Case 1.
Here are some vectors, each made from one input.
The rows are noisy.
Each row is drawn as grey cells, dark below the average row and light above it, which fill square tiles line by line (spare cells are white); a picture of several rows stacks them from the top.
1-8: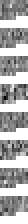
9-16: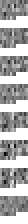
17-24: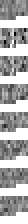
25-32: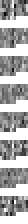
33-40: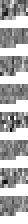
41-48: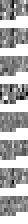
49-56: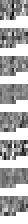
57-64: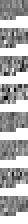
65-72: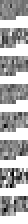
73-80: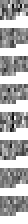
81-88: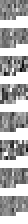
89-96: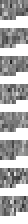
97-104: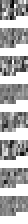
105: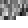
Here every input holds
either a point on a 10-point line, or three true/false values.
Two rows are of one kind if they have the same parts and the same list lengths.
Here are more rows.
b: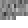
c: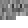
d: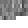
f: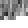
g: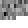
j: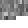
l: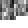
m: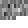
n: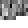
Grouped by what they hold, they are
b, f, g, l, m
c, d, j, n

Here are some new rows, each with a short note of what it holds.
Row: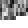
a point on a 10-point line
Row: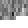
a point on a 10-point line
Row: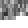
three true/false values
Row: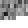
a point on a 10-point line
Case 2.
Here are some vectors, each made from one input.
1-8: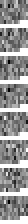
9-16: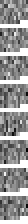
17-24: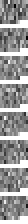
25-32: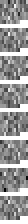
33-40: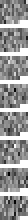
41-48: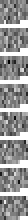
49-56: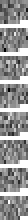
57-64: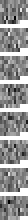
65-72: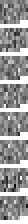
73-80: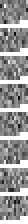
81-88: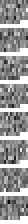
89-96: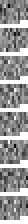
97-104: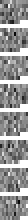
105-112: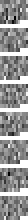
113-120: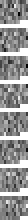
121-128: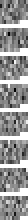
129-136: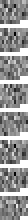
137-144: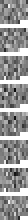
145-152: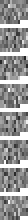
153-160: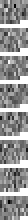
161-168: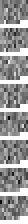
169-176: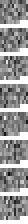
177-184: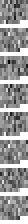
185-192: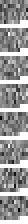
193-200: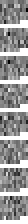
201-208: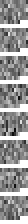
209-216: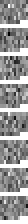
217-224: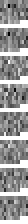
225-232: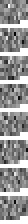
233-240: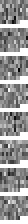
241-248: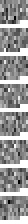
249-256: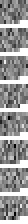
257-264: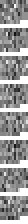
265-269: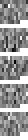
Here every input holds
either a point on a 9-point line, or three true/false values.
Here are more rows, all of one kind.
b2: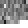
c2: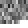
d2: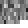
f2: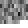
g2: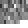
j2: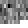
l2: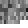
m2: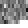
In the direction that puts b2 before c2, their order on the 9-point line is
j2, l2, d2, m2, b2, g2, f2, c2.
